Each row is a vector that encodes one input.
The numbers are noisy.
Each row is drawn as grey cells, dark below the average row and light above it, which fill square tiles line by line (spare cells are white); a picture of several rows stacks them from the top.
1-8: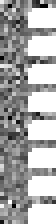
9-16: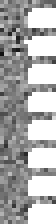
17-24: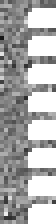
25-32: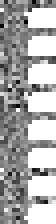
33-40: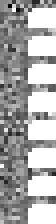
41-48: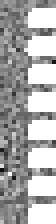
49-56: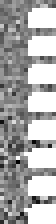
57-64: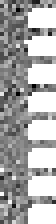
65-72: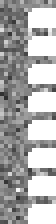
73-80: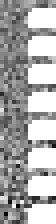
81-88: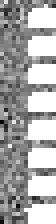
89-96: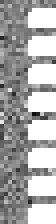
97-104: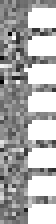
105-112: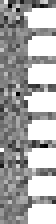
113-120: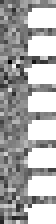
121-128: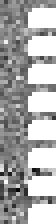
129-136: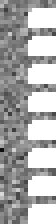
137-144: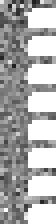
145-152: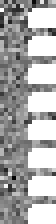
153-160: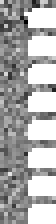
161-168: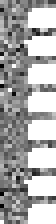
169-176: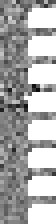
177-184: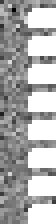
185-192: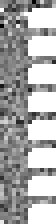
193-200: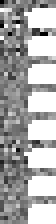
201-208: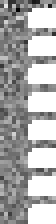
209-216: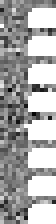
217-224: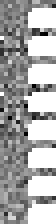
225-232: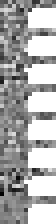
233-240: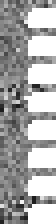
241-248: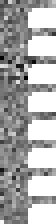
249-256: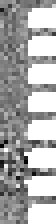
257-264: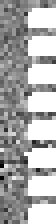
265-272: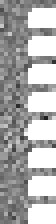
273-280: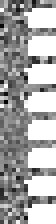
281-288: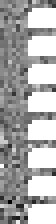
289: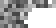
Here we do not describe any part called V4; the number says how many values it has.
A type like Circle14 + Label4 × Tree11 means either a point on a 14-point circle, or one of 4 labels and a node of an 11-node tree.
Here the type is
Bool × Bool × Bool × Line6 × Tree12 + V4 × V4.
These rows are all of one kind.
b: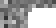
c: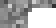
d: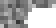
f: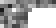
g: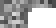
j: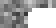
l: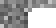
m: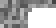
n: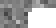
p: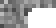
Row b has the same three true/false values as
f, g and m.
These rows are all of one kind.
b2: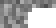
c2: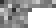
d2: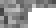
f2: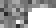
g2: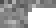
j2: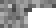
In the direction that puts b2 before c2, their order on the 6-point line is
d2, b2, g2, f2, c2, j2.
